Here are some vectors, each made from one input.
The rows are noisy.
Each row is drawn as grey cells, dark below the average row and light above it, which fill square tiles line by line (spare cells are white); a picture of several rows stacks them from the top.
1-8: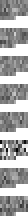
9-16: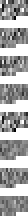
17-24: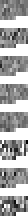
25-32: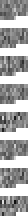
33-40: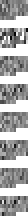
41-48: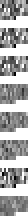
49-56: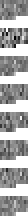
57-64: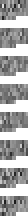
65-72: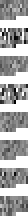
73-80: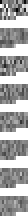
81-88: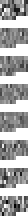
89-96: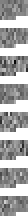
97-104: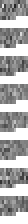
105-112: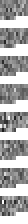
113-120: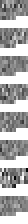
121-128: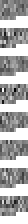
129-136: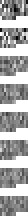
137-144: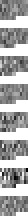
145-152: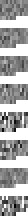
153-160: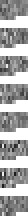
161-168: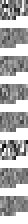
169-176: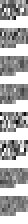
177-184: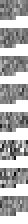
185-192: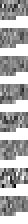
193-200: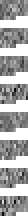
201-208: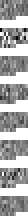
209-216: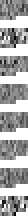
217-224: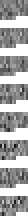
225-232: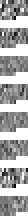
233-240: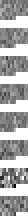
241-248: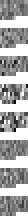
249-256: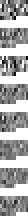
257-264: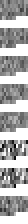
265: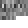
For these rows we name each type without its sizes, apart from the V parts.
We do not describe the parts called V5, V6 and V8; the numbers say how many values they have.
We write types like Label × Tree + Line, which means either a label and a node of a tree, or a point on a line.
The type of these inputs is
List(Bool × (Line + V6)) + V5 × V8.
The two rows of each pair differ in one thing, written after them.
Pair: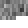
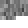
the true/false value in item 2 of the list
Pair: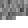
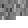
the value of V6 in item 1 of the list
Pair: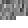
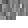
the true/false value in item 2 of the list
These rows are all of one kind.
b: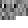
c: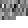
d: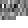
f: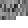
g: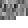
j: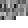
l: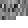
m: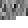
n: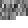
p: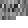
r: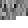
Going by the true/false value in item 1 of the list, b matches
g, m, n and r.
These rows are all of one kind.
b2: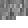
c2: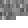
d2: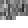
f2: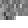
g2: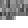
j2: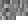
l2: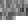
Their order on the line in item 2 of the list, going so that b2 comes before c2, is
l2, b2, f2, j2, g2, d2, c2.
